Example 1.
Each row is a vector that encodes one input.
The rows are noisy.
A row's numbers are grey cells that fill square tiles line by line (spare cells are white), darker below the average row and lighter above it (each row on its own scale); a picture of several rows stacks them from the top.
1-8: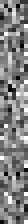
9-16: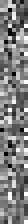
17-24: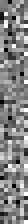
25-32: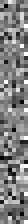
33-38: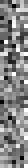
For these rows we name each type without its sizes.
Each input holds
either a fixed value, or three true/false values.
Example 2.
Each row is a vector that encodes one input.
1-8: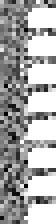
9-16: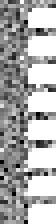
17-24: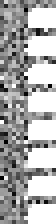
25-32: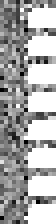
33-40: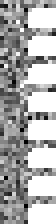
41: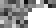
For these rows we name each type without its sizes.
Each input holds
a point on a line.
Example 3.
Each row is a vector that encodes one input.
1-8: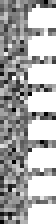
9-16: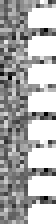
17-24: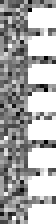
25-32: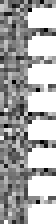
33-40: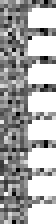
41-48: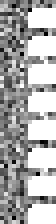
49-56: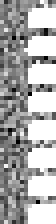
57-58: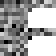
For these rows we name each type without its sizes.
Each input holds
a point on a circle.
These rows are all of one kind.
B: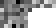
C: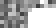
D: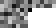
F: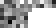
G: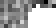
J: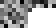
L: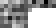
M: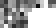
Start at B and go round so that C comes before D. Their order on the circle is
B, M, C, F, L, G, J, D.
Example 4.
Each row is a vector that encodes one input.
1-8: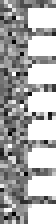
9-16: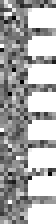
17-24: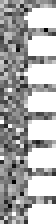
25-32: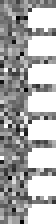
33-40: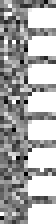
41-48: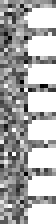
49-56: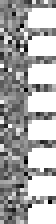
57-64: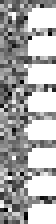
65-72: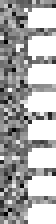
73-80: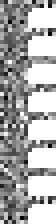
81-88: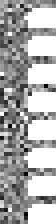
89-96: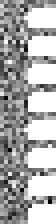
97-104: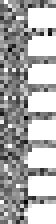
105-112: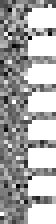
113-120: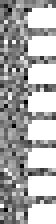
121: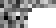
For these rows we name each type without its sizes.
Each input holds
a label.
